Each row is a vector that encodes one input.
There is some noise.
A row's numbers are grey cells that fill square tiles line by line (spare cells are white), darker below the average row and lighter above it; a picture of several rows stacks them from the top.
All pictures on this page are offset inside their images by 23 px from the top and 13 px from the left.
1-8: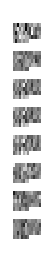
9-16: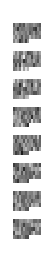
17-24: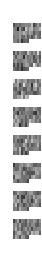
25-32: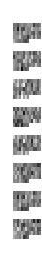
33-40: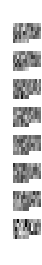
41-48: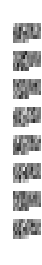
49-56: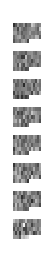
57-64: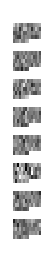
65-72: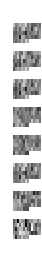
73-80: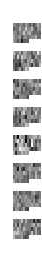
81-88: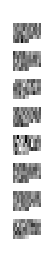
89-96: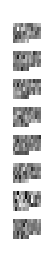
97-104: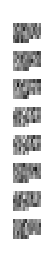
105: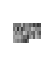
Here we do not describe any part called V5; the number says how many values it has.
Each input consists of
a list of up to two items, each a point on a 4-point line and a value of V5.
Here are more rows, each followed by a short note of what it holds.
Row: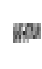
a list of one item
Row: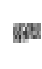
a list of one item
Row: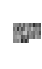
a list of two items
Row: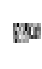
the empty list
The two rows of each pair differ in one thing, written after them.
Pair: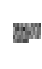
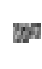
the place on the 4-point line in item 1 of the list
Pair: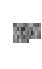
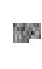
the value of V5 in item 2 of the list
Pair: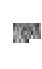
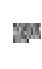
the value of V5 in item 2 of the list
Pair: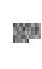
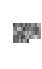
the place on the 4-point line in item 1 of the list
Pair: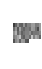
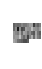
the value of V5 in item 1 of the list
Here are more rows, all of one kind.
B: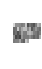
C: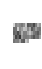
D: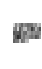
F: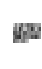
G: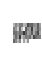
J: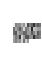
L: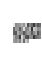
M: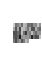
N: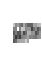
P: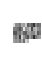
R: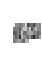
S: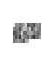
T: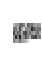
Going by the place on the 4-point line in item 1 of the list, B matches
C, D and N.
